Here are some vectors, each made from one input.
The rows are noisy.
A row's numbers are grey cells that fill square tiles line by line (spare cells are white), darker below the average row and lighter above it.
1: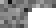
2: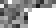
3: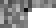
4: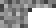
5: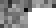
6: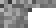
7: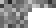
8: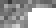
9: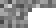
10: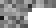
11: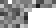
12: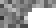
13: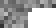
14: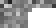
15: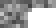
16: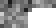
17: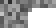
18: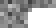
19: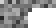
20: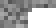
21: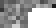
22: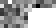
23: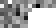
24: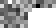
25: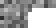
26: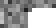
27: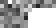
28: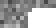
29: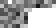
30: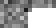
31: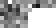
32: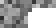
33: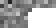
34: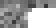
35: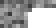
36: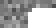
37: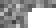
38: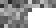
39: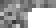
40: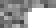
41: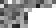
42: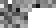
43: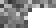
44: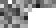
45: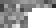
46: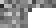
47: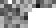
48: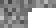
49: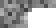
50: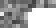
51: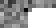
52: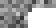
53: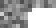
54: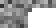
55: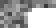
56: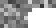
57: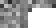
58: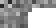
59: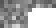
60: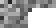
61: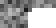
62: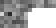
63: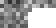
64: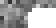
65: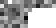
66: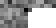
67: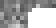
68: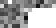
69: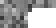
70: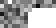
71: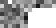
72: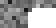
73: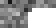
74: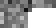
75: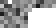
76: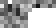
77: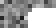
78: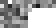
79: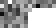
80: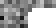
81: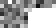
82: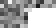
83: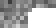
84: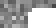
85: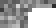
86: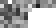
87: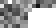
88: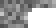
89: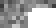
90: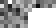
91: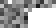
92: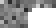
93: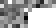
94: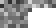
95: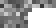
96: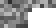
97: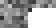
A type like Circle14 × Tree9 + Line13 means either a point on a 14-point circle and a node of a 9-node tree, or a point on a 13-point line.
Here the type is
Bool × (Tree7 + Unit) + Line4.
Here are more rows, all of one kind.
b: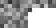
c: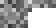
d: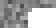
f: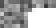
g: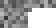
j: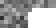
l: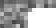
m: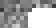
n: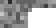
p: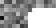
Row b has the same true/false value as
c, j and p.
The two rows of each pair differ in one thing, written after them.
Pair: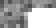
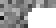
the true/false value
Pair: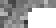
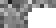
the true/false value
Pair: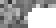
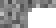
the true/false value
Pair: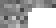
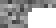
the node of the tree
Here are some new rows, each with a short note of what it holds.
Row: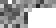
a point on a 4-point line
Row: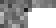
a true/false value
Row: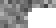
a node of a 7-node tree and a true/false value
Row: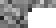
a node of a 7-node tree and a true/false value
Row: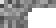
a node of a 7-node tree and a true/false value
